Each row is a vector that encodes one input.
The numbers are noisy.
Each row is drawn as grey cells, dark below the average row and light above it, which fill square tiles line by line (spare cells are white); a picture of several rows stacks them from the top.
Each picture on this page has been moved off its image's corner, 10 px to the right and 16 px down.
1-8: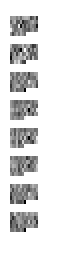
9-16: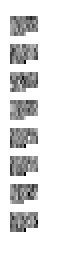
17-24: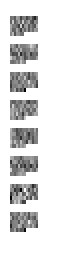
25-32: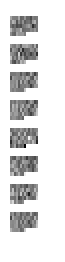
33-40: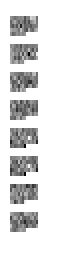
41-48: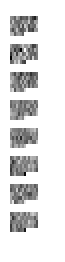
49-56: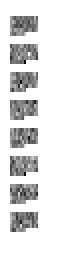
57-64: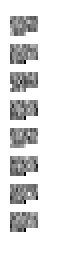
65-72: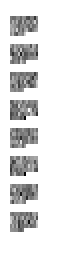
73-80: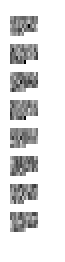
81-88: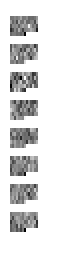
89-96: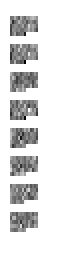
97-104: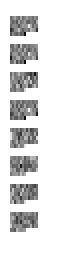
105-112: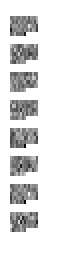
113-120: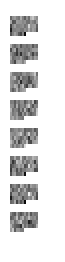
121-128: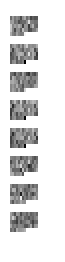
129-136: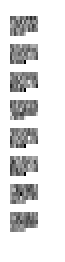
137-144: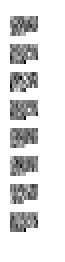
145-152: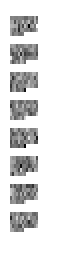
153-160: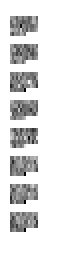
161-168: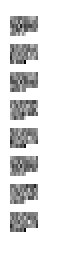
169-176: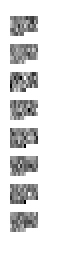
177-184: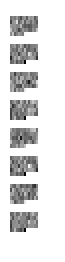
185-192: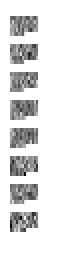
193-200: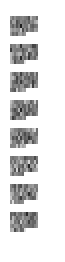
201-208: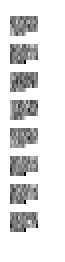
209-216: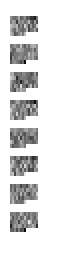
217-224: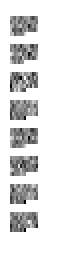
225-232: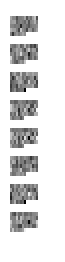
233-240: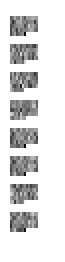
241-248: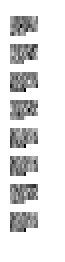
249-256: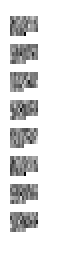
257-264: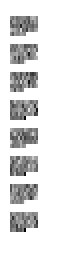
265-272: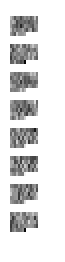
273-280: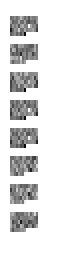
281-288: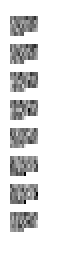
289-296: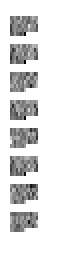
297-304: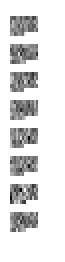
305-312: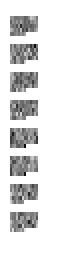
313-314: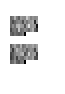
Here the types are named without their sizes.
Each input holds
a list of points on a line.
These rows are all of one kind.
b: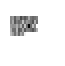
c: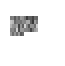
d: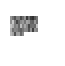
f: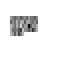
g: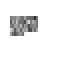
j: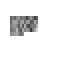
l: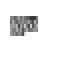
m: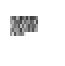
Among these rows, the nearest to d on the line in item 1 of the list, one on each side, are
l and m.
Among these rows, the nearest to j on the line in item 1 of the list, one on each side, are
b and c.
